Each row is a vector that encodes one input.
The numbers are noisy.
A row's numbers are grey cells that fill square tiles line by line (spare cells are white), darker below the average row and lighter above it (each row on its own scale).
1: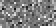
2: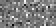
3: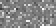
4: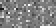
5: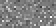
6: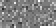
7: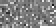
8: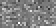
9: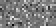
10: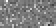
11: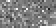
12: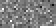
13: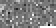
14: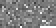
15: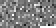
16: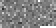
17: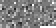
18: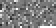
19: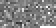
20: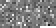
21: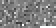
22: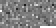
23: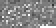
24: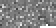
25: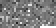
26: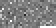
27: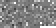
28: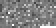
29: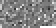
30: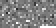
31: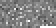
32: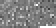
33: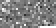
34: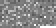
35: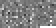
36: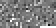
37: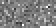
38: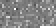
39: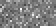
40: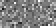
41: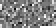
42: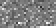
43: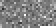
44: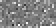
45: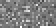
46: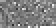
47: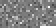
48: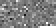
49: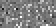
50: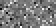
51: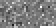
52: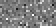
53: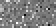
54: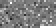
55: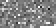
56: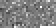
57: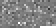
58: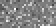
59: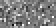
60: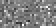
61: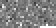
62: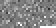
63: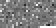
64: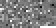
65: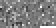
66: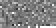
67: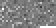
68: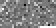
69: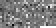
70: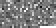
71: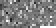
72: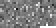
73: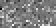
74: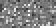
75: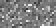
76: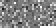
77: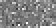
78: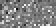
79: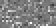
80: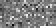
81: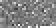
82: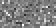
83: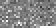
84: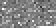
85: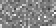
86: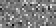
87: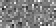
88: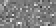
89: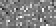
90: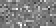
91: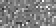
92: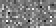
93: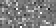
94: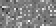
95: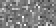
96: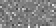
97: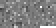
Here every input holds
either a point on a 6-point circle and a node of an 8-node tree, or one of 5 labels.
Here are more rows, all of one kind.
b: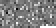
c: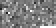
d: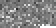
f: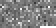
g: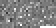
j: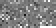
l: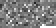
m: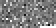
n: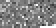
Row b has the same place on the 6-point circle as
f and n.
